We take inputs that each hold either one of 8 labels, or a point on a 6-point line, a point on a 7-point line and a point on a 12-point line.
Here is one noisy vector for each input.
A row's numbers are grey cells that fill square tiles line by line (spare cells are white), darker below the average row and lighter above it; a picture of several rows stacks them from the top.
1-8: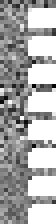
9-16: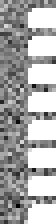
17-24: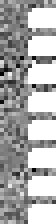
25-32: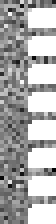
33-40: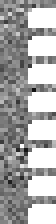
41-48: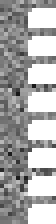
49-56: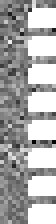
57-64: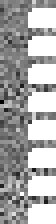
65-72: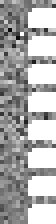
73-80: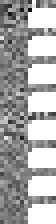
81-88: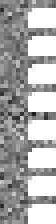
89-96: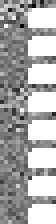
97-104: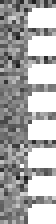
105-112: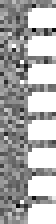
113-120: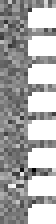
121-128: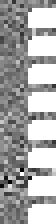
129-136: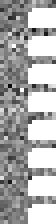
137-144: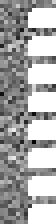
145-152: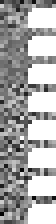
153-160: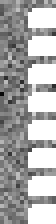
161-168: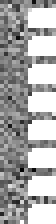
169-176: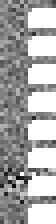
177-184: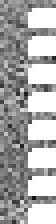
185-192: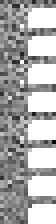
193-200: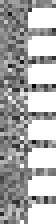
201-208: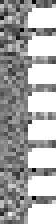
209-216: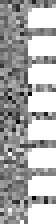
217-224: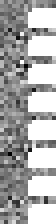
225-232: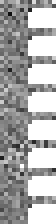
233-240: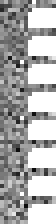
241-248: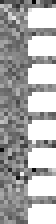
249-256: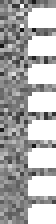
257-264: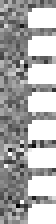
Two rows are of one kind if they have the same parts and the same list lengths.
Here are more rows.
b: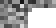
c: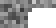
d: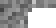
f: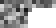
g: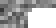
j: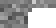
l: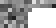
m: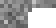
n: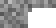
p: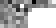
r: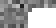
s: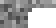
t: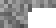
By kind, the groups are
b, f, p
c, d, g, j, l, m, n, r, s, t

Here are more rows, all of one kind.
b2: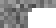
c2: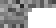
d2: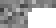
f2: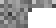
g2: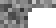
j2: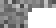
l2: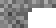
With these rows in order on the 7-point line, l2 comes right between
c2 and g2.
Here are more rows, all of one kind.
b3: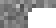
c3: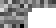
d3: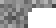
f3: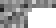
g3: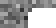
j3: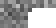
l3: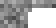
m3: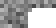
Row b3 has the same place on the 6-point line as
g3 and j3.
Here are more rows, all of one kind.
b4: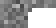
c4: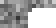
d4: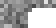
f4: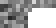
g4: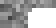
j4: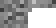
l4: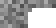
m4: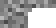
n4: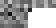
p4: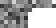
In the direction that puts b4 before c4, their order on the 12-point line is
f4, b4, l4, p4, m4, j4, d4, n4, g4, c4.
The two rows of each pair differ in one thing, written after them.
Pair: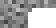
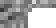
the place on the 12-point line
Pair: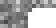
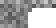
the place on the 6-point line
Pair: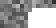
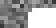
the place on the 7-point line
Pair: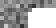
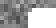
the place on the 12-point line
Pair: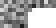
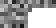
the place on the 7-point line
